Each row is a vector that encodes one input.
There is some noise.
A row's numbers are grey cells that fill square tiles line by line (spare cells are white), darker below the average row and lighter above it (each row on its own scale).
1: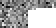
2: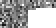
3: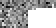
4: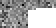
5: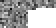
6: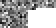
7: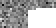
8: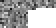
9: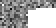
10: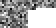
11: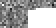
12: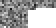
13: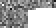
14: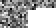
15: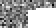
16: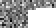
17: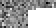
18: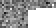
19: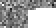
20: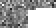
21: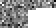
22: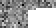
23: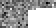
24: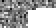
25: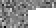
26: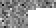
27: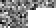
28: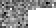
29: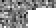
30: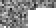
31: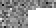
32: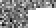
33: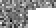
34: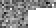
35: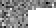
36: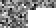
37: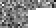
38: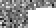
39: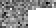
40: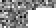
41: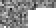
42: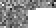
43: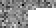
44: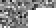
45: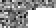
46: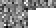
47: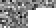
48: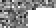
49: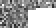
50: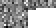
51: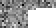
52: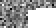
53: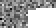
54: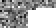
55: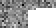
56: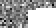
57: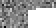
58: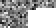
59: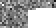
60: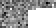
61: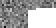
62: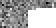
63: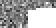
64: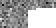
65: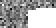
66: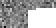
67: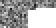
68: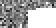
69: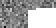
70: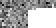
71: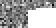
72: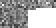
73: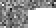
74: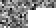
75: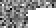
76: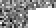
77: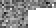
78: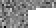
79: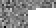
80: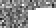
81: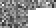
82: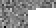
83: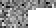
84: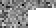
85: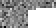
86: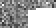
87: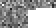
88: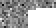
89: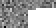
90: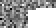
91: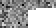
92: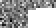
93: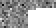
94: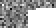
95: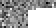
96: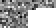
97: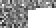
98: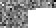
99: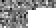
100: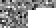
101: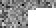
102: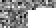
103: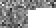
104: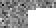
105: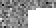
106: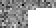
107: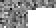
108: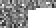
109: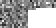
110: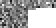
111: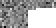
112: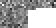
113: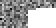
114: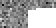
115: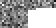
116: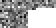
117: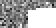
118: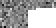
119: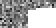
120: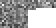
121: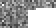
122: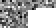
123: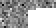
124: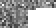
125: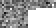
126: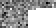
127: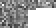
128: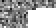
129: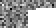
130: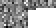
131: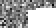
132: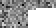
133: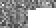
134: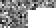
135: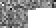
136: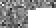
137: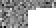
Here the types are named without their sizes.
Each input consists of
either a node of a tree, or a list of points on a line.
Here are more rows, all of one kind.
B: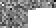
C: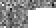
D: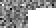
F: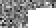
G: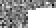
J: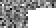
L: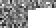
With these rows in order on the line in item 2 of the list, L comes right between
B and J.
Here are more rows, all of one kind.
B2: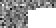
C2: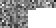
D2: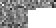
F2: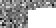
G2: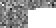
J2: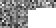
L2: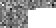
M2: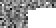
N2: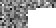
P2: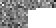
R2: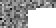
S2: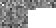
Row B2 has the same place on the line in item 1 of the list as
M2, N2 and R2.
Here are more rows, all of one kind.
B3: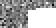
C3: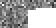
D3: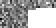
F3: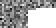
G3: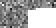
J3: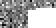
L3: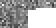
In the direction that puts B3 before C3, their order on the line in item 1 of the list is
F3, B3, J3, D3, L3, C3, G3.
